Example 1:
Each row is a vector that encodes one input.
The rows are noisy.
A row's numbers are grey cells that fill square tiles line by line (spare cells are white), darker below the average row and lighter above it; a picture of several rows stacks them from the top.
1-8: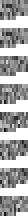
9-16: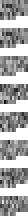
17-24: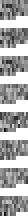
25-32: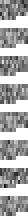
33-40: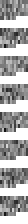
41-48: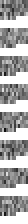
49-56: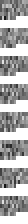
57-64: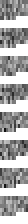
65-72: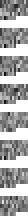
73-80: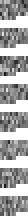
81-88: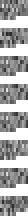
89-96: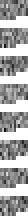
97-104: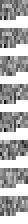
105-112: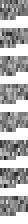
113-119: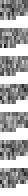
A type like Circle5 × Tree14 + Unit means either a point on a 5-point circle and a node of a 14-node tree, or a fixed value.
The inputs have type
Line11.
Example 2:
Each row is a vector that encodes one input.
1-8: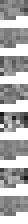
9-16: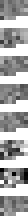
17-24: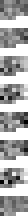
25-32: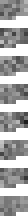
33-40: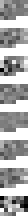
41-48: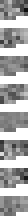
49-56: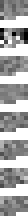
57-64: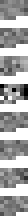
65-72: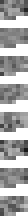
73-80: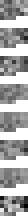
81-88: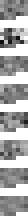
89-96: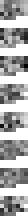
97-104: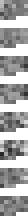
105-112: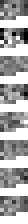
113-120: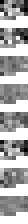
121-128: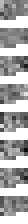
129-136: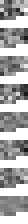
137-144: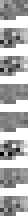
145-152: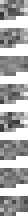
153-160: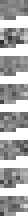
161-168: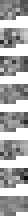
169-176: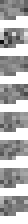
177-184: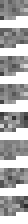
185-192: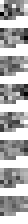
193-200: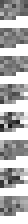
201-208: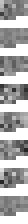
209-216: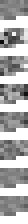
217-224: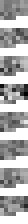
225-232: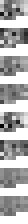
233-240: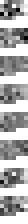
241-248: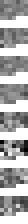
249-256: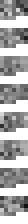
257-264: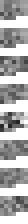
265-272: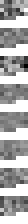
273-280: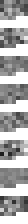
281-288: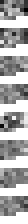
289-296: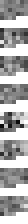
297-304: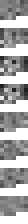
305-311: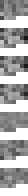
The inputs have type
Bool × Bool × Bool.
